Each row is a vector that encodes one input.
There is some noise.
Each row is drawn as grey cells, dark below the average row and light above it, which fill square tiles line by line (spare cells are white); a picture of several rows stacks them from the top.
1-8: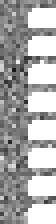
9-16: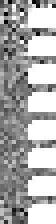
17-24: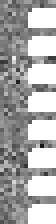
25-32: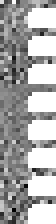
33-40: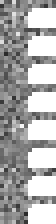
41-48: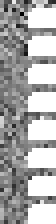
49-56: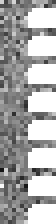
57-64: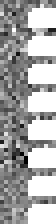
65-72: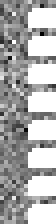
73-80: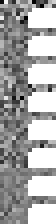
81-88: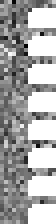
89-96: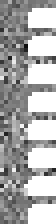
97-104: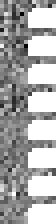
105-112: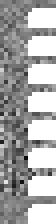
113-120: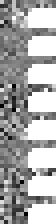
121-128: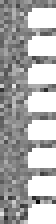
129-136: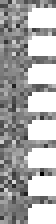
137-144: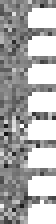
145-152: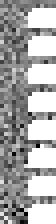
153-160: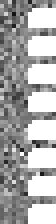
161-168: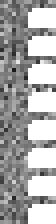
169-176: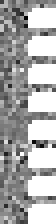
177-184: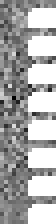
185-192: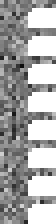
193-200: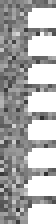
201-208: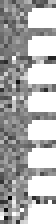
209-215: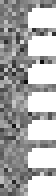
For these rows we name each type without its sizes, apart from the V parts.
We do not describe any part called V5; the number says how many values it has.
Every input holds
either a label and a value of V5, or a list of points on a line.
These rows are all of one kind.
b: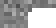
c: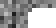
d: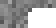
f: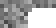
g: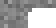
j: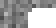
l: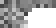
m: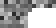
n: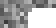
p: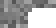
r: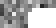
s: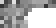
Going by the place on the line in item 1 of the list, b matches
g and m.
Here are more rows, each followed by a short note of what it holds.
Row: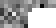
a list of two items
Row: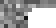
a label and a value of V5
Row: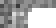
a list of one item
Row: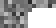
a list of one item
